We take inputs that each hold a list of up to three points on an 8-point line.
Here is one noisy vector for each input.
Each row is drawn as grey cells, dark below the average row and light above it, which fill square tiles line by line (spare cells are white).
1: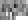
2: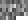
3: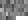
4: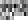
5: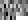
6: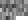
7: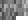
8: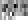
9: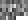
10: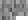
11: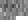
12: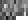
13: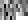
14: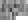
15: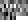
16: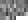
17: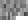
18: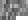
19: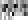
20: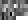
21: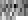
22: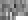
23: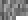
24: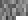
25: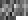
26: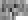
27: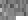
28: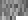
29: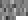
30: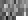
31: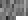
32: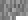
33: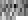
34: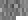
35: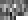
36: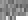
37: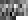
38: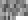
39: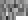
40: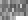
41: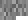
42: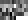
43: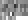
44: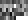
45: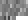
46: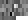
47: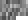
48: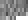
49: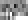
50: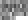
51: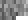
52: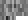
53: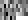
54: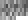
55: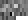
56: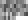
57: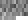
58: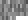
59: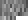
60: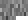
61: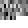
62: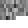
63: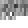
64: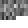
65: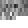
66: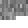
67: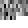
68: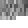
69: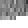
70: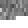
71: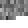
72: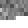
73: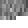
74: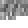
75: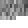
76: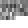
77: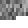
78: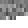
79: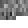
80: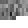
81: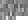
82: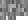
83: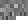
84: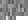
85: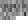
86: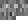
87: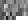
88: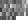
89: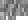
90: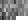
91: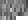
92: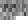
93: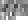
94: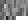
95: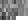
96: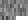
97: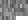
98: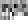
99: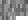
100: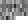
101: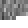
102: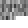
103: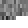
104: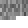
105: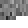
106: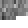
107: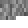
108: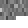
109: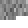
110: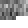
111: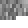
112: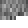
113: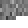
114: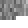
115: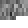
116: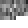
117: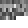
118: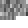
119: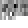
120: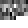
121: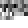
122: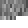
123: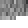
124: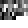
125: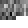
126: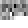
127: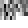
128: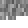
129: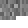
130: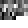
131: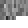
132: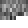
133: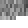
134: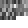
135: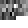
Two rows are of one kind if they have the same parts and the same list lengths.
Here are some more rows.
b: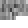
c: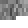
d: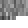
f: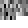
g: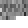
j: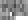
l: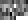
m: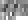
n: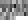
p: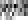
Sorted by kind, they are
b, d, j
c, g, n
f
l, m, p

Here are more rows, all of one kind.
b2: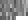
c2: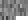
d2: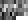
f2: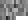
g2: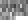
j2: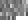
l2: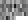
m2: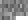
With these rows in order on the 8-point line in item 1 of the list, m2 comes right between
d2 and g2.
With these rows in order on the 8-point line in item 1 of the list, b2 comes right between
d2 and j2.
